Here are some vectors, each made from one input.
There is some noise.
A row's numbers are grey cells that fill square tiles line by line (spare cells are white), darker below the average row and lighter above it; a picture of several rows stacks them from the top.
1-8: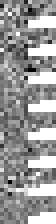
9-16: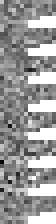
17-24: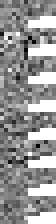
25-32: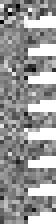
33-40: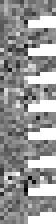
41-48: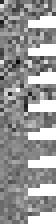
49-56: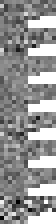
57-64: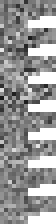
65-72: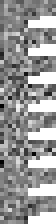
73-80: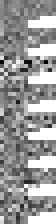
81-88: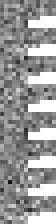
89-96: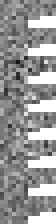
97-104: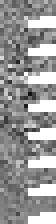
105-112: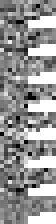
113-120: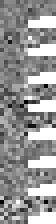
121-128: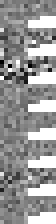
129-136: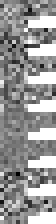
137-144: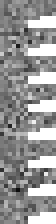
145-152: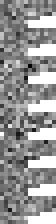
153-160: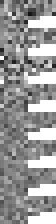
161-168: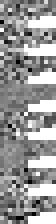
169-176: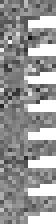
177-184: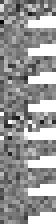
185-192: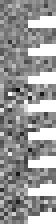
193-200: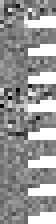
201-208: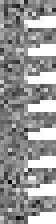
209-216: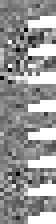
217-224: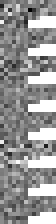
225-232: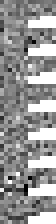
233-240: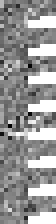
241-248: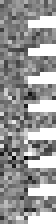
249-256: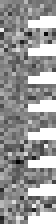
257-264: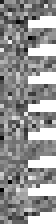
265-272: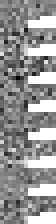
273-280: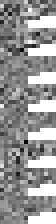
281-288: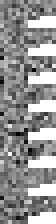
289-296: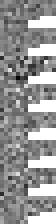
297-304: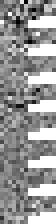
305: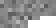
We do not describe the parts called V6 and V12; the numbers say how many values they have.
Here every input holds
a point on an 11-point circle, together with either a point on a 7-point line, a value of V6 and a value of V12, or a point on a 10-point line.
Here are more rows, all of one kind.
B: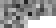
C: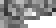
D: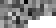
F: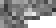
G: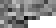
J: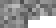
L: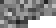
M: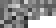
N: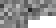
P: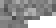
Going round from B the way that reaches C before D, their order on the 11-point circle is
B, N, C, L, F, D, M, J, G, P.
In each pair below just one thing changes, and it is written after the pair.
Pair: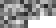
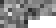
the place on the 11-point circle
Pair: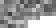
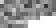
the place on the 11-point circle
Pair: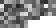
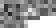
the value of V12
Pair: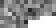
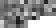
the value of V12
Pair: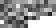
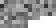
the place on the 11-point circle
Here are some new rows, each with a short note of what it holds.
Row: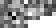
a point on an 11-point circle, a point on a 7-point line, a value of V6 and a value of V12
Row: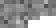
a point on an 11-point circle and a point on a 10-point line
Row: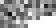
a point on an 11-point circle and a point on a 10-point line
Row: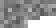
a point on an 11-point circle and a point on a 10-point line
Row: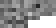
a point on an 11-point circle and a point on a 10-point line
